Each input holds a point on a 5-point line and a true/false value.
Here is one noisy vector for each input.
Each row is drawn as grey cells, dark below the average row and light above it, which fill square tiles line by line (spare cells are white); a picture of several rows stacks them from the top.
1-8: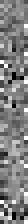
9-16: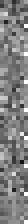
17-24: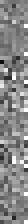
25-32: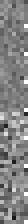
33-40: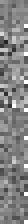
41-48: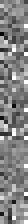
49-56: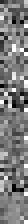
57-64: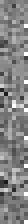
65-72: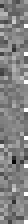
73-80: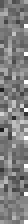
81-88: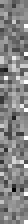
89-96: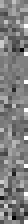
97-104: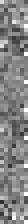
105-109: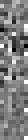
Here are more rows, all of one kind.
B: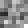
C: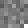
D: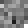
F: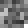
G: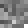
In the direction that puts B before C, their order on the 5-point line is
D, G, B, C, F.
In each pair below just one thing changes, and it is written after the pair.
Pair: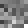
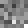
the true/false value
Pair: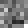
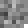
the true/false value
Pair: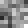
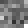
the true/false value
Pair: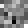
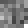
the place on the 5-point line
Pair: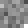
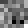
the place on the 5-point line
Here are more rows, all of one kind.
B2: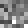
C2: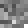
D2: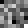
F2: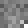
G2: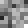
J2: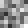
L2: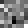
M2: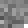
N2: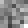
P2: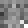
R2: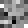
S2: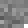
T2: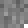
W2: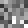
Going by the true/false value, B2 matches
C2, J2 and N2.
